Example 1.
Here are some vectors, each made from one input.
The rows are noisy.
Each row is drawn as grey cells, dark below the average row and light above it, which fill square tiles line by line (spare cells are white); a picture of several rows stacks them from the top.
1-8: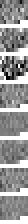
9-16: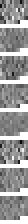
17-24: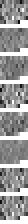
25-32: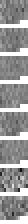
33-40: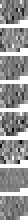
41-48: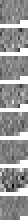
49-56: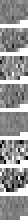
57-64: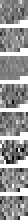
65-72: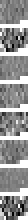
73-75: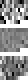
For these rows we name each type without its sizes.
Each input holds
a list of points on a line.
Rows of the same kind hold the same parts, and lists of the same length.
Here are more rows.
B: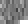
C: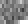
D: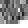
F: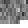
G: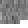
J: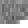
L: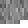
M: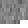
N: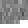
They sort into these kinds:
B, G, M
C, J, L, N
D, F

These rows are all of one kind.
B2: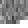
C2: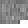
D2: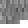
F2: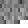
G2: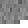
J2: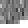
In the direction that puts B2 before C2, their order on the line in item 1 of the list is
B2, F2, G2, D2, C2, J2.
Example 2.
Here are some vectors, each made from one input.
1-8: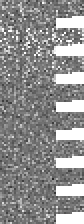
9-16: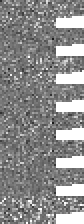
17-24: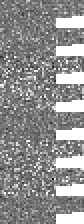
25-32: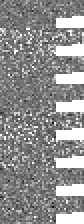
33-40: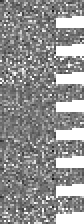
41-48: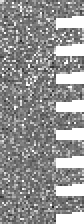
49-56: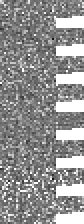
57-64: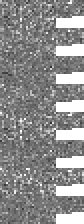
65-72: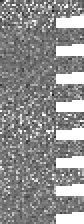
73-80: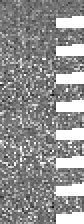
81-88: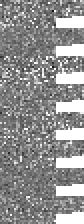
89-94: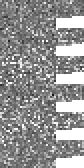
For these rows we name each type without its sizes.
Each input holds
either a point on a circle, or a point on a line.
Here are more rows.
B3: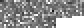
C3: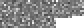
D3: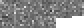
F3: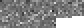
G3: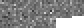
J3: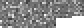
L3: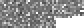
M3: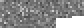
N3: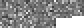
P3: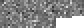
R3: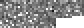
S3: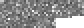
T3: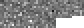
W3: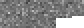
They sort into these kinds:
B3, F3, J3, M3, S3, W3
C3, D3, G3, L3, N3, P3, R3, T3

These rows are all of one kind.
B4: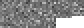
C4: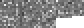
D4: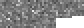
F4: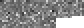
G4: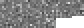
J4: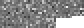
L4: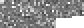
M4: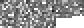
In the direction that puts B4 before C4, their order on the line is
L4, J4, G4, D4, M4, F4, B4, C4.
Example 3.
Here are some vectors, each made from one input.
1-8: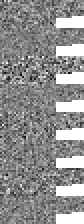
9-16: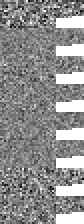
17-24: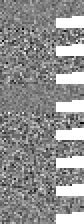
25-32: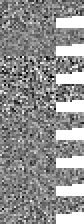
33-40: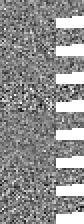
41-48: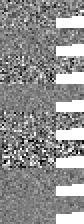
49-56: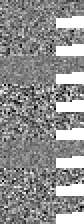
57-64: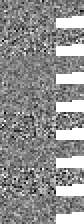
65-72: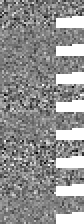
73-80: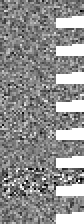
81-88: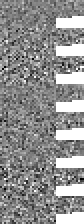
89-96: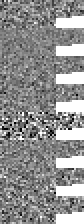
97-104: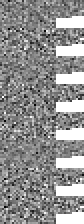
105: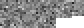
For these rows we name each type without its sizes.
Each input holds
either a point on a circle, or a point on a line.
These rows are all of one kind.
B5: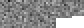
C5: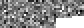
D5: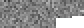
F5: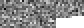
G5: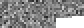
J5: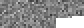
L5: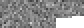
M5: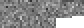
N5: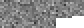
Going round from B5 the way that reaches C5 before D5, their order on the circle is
B5, N5, C5, M5, D5, F5, L5, G5, J5.
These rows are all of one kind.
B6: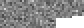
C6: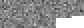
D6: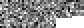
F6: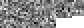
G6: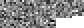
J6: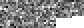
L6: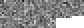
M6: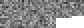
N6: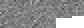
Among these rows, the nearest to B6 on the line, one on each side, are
D6 and G6.
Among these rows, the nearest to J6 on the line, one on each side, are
L6 and N6.
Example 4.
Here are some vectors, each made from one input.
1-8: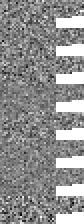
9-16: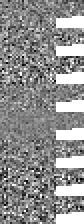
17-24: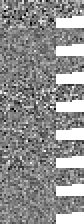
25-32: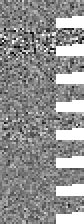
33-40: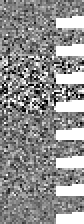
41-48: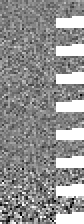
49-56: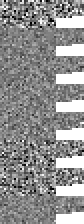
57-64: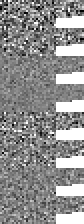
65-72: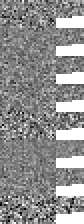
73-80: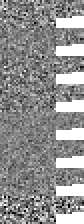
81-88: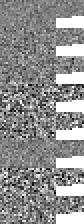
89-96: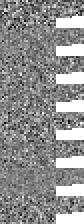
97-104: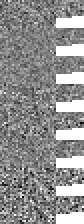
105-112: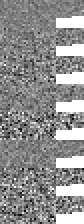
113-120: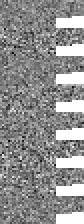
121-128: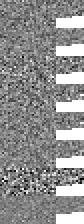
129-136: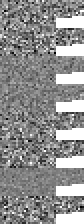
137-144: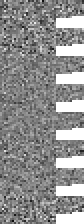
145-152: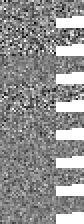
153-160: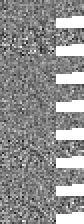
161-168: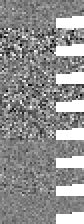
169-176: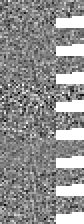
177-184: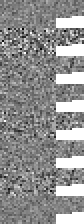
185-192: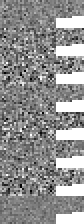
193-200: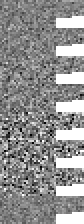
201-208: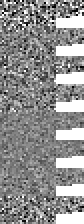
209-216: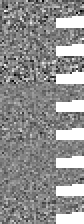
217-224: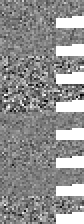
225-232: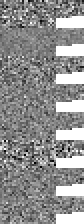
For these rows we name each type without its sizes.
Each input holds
a point on a line, together with either a point on a circle, or a fixed value.
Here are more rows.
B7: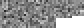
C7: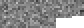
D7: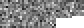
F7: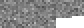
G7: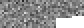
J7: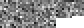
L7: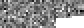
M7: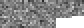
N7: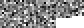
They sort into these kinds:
B7, F7, G7, L7, N7
C7, D7, J7, M7

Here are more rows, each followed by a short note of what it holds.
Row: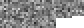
a point on a circle and a point on a line
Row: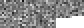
a point on a circle and a point on a line
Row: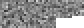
a point on a line
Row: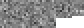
a point on a circle and a point on a line
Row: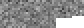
a point on a circle and a point on a line
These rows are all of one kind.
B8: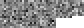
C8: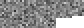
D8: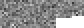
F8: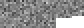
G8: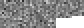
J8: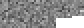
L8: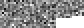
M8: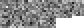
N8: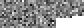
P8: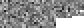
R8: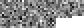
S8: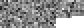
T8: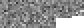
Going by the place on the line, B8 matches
G8, L8 and N8.
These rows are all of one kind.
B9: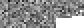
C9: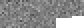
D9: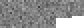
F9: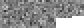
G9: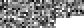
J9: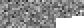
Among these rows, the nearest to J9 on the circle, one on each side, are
C9 and D9.
